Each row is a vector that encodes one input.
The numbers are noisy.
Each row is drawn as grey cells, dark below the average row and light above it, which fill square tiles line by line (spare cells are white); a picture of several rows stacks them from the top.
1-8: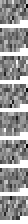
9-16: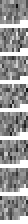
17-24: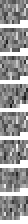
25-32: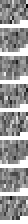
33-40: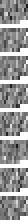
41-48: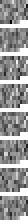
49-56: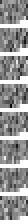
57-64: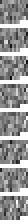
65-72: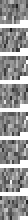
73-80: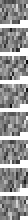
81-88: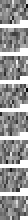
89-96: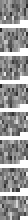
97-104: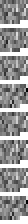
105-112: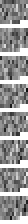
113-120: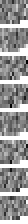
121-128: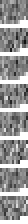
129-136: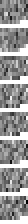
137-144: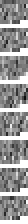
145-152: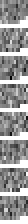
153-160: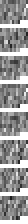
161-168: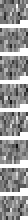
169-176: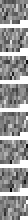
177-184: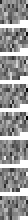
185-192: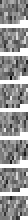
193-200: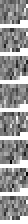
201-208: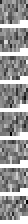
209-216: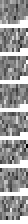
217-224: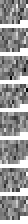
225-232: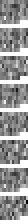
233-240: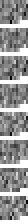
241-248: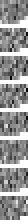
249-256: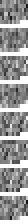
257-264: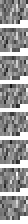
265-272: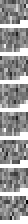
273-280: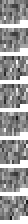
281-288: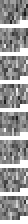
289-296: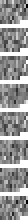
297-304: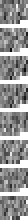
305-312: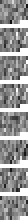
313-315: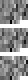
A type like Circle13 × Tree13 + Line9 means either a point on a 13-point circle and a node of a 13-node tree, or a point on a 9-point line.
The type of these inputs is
Line10 + Tree13.
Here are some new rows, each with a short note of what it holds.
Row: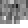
a node of a 13-node tree
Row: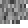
a point on a 10-point line
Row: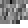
a point on a 10-point line
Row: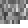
a point on a 10-point line
